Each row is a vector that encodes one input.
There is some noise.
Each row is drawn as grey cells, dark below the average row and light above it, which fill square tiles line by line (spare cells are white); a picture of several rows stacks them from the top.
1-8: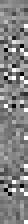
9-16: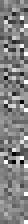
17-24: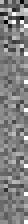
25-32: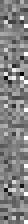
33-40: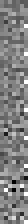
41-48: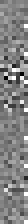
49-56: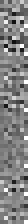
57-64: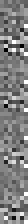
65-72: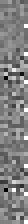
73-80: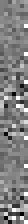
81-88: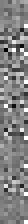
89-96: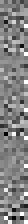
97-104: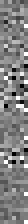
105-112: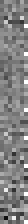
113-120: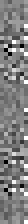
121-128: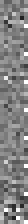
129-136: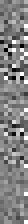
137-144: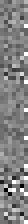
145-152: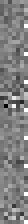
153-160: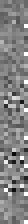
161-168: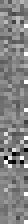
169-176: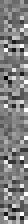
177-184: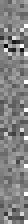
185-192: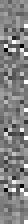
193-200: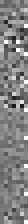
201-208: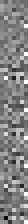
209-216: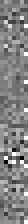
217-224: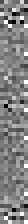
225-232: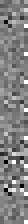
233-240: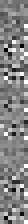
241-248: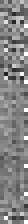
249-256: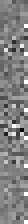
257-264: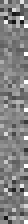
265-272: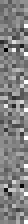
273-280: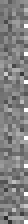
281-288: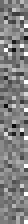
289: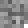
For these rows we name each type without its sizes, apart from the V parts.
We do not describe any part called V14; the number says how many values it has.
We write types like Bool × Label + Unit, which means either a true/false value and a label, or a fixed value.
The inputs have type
List(Bool × V14).
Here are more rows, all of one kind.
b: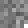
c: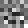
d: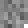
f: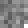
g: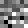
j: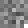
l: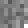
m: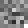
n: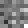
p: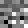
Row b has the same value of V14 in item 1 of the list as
d, g and j.
